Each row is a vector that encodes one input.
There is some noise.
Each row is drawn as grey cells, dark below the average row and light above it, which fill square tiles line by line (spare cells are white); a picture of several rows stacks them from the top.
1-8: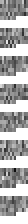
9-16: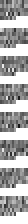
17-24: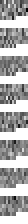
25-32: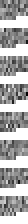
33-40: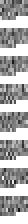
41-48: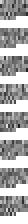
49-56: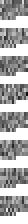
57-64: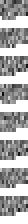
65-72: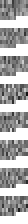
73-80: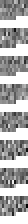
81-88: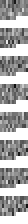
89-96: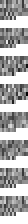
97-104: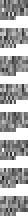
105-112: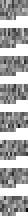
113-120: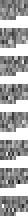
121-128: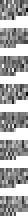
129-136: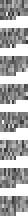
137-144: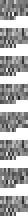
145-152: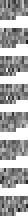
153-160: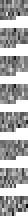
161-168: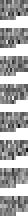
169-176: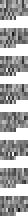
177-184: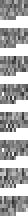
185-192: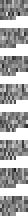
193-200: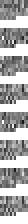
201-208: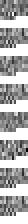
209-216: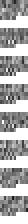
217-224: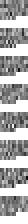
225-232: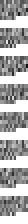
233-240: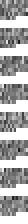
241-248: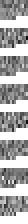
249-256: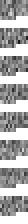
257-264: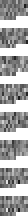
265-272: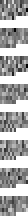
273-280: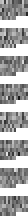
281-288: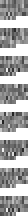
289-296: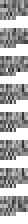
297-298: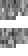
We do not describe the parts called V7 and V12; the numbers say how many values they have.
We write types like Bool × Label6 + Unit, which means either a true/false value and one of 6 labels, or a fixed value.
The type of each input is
Label11 × V7 × V12 + Line11.
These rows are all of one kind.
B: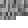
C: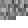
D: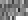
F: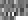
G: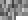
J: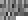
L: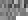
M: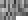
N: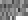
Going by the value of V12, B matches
C and M.
